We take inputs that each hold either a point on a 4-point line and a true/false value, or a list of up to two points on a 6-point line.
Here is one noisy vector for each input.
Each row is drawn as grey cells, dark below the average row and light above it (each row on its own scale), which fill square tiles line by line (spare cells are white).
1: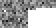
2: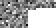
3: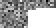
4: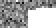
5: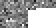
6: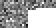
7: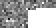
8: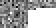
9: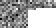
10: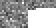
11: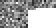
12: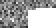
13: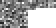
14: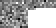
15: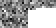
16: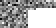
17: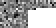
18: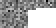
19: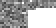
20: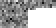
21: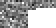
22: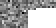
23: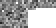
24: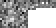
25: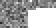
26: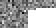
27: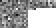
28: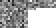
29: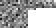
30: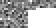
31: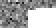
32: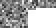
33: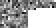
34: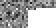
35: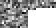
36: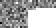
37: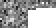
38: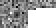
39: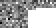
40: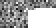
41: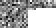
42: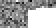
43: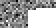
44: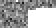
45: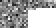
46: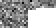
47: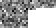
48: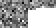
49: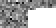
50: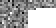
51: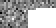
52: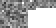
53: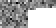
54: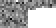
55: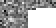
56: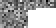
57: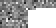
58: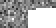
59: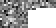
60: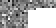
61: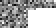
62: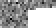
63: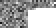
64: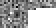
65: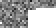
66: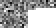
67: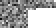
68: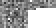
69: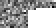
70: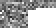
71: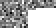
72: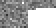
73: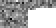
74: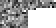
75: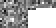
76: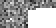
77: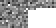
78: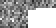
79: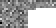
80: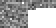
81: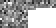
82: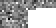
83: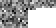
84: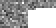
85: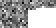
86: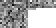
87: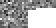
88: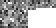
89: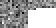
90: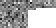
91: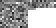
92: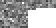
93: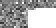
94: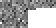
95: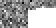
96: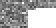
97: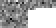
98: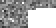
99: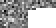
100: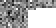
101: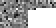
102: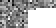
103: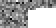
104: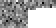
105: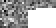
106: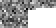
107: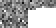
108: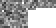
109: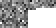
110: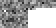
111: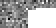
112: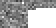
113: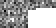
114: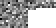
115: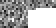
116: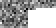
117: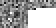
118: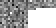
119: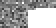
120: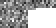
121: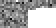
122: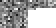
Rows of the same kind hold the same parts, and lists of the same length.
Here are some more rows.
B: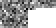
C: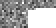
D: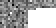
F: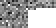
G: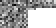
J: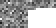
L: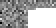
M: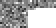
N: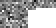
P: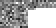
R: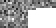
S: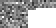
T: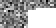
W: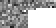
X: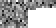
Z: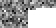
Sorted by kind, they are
B, X, Z
C, J, L, M, N, P, R, S
D, F, G, W
T

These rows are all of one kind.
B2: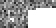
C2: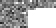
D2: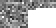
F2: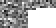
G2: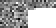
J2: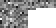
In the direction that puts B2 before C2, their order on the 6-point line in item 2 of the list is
J2, D2, G2, B2, C2, F2.
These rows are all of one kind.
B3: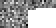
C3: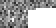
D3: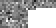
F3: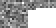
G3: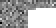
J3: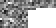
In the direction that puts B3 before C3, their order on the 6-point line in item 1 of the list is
D3, F3, B3, C3, J3, G3.
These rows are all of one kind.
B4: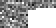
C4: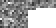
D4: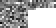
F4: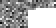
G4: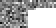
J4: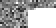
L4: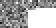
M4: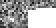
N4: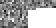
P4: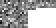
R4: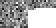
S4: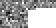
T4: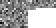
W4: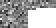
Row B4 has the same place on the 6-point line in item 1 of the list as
D4, J4 and R4.
